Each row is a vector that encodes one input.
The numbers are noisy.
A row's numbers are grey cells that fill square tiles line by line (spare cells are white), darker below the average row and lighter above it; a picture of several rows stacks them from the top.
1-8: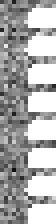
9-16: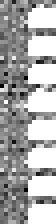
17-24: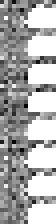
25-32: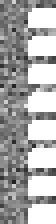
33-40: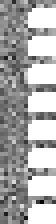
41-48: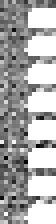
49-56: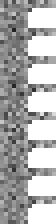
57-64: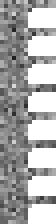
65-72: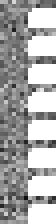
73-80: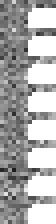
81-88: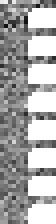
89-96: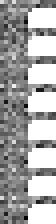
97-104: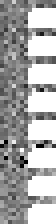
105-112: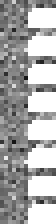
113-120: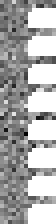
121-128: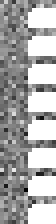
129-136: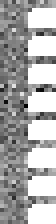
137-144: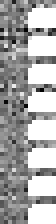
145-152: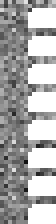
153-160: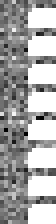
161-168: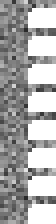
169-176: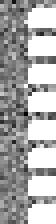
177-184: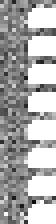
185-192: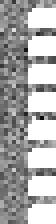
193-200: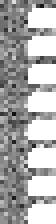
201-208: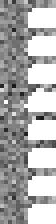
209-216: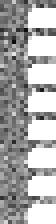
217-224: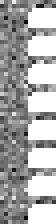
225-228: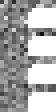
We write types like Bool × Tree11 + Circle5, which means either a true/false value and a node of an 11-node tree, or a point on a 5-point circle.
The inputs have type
Bool × Line10.
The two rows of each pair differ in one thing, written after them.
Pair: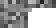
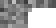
the place on the 10-point line
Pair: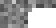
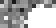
the true/false value
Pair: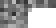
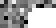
the place on the 10-point line
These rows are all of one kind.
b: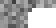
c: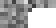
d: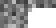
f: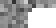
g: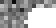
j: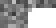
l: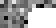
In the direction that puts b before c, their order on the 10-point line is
b, l, c, f, d, j, g.
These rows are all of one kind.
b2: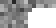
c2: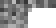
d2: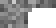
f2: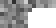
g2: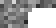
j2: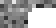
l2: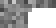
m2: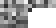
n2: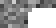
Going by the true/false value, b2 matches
f2 and m2.
